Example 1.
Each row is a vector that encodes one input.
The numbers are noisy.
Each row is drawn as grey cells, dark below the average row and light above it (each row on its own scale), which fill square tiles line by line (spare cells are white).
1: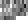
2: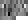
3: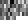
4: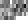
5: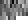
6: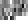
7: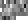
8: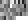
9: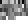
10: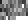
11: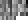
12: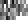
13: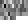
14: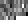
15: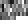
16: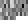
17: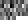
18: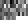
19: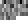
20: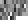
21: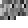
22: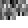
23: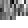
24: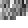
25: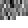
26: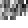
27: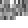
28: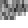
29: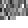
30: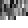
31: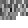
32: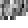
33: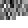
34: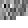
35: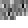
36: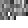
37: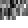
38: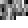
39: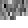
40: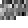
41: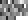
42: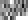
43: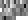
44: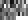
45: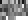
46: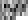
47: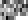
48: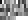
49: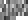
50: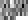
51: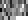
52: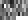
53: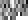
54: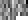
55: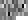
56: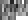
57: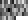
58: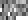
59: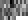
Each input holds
one of 7 labels, together with either a fixed value, or four true/false values.
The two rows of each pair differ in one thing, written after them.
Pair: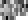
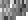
the label
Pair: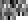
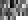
the label
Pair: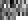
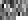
one of the four true/false values
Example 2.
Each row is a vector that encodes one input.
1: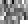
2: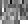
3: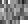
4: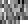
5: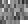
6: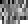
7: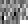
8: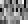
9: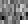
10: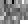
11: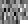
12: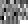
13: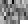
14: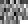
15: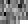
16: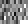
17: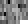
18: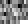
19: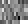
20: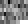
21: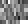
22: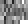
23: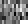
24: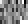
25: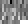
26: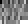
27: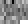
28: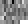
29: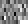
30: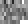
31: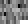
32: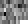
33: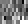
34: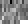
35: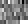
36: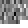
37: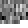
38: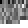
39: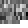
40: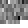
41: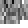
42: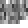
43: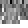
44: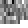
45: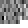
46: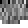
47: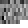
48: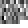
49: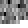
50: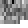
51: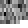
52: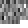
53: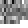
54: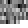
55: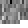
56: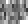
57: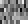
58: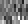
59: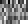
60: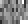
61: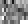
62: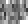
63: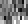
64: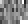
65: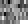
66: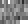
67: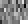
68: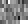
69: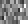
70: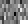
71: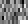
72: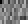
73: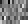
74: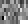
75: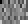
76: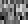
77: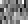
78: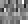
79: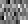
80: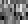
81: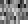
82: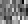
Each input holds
either a fixed value, or one of 8 labels and a true/false value.
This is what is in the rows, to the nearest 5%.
About 5% of them hold a fixed value. The rest hold one of 8 labels and a true/false value.
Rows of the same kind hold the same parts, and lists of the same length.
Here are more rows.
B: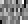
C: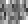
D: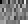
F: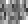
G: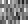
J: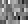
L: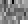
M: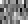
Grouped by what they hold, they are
B, D, G, J, L, M
C, F

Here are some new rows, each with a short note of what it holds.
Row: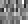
one of 8 labels and a true/false value
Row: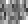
a fixed value
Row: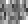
a fixed value
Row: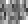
a fixed value
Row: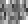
a fixed value
